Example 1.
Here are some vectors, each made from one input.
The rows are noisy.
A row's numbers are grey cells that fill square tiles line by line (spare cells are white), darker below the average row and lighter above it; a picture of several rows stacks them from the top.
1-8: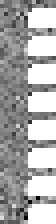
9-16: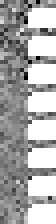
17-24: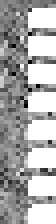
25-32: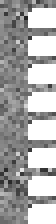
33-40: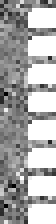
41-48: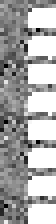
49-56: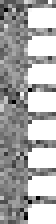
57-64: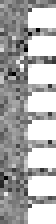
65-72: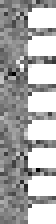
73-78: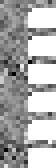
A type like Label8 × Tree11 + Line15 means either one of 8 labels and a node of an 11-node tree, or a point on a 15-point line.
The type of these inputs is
Line5 + Line9.
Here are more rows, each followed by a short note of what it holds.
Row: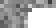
a point on a 9-point line
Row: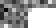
a point on a 5-point line
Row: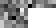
a point on a 5-point line
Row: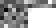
a point on a 5-point line
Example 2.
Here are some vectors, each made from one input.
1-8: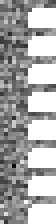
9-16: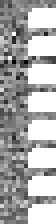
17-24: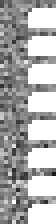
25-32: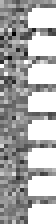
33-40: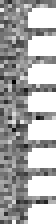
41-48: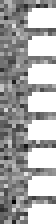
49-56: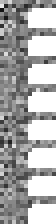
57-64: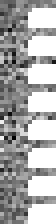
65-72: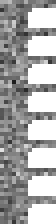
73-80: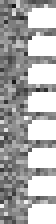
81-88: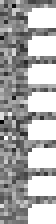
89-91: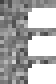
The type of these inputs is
Circle6 + Line11.
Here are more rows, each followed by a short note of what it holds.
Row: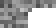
a point on an 11-point line
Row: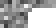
a point on an 11-point line
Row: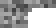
a point on a 6-point circle
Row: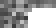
a point on an 11-point line
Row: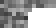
a point on an 11-point line
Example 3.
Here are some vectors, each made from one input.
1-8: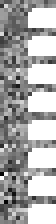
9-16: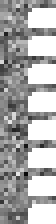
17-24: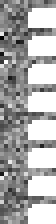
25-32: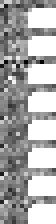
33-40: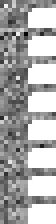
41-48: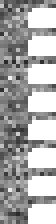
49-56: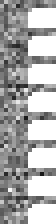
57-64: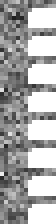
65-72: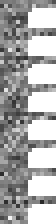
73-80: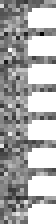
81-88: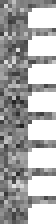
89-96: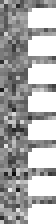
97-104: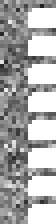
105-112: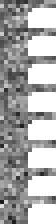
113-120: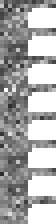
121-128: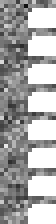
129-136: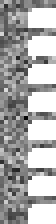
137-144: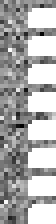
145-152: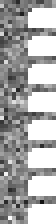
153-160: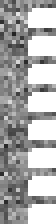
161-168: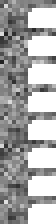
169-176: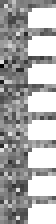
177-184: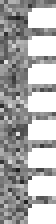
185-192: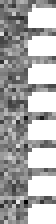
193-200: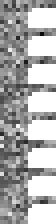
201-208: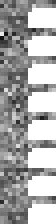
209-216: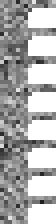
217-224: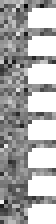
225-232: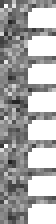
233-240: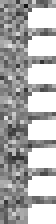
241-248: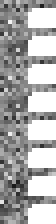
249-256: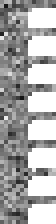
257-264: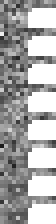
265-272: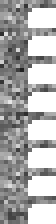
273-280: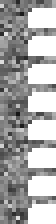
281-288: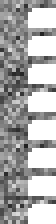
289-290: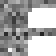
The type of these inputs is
Circle6 + Label5.
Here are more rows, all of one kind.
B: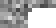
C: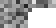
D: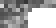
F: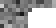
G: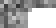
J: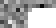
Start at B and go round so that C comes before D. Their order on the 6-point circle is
B, C, F, D, G, J.
